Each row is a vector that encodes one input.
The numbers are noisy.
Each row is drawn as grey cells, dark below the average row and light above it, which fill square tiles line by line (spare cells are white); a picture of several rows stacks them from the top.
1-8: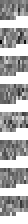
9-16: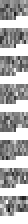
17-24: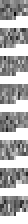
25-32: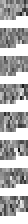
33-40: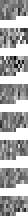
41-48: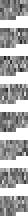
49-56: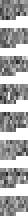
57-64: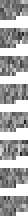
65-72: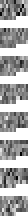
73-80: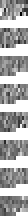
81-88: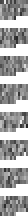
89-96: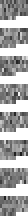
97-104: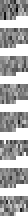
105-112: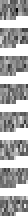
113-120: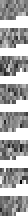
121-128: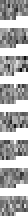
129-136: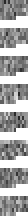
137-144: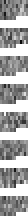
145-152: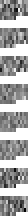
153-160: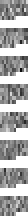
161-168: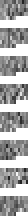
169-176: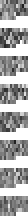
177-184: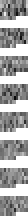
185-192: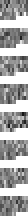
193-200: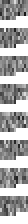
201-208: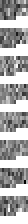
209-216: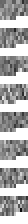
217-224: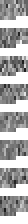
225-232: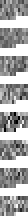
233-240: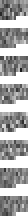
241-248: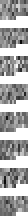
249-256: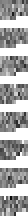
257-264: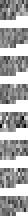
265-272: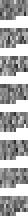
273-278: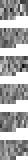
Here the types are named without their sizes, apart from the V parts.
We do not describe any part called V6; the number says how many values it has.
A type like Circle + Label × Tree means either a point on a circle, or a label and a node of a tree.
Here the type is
Label × List(Line + V6).
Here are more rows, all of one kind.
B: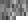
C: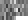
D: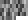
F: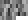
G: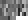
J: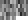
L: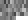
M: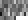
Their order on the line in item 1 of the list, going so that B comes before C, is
M, B, C, G, F, L, D, J.
